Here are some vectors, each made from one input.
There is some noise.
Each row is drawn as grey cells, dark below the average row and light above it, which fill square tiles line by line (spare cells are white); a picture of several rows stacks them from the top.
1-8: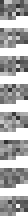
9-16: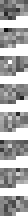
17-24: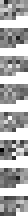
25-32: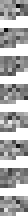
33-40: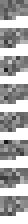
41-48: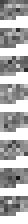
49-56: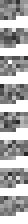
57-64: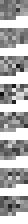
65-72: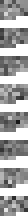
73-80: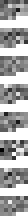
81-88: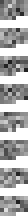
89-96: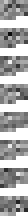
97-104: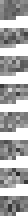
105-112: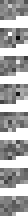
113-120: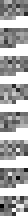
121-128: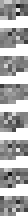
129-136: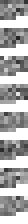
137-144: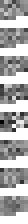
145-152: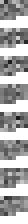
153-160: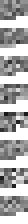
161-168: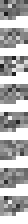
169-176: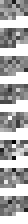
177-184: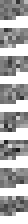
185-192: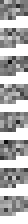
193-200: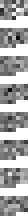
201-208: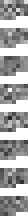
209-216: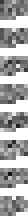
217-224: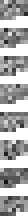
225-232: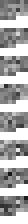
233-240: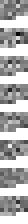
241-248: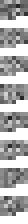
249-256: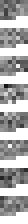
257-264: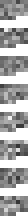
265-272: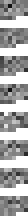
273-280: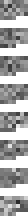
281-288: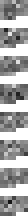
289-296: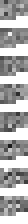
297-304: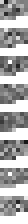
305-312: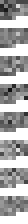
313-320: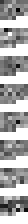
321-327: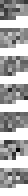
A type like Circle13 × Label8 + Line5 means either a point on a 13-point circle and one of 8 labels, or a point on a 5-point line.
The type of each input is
List2(Circle14 × Line4 × Line4).
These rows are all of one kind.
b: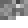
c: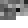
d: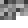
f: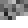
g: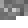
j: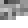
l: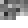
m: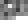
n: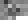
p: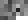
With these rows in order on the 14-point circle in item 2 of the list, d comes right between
f and g.
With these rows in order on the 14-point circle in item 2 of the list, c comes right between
m and p.
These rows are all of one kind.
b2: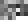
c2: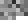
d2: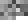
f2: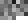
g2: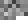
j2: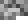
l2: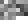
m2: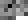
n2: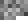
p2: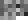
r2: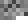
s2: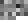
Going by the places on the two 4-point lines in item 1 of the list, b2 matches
j2, l2, n2 and p2.
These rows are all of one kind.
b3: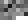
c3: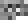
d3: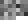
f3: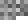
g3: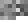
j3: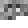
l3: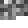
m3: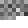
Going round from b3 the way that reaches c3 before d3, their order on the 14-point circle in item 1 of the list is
b3, l3, g3, j3, c3, f3, m3, d3.
